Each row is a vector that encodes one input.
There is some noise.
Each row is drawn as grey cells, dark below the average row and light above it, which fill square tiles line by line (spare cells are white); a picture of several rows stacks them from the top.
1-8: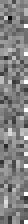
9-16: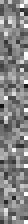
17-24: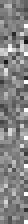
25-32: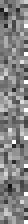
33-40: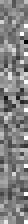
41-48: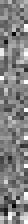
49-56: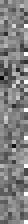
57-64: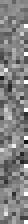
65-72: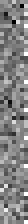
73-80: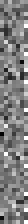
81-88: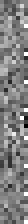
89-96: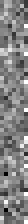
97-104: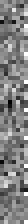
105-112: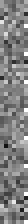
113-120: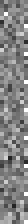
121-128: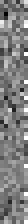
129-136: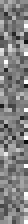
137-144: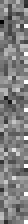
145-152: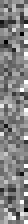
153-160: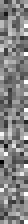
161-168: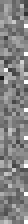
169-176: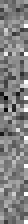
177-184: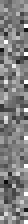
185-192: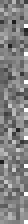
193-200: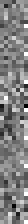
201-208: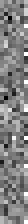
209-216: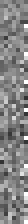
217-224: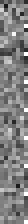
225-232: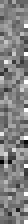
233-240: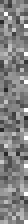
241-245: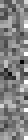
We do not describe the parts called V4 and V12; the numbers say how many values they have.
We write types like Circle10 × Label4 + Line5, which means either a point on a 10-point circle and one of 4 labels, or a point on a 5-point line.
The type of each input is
Bool × V12 + (Line6 + Line9) × V4.
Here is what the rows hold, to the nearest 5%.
About 45% of them hold a true/false value and a value of V12. The rest hold a value of V4, together with either a point on a 6-point line, or a point on a 9-point line.
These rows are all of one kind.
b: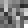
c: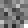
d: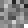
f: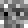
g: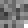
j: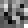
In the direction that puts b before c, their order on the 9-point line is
d, g, b, c, f, j.
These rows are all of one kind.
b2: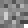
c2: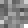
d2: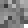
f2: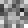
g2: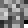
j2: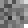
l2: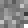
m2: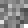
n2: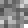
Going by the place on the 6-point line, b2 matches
d2, j2 and l2.
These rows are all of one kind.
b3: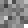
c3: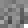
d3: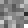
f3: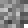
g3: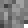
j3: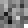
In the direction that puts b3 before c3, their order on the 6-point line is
b3, d3, f3, c3, g3, j3.
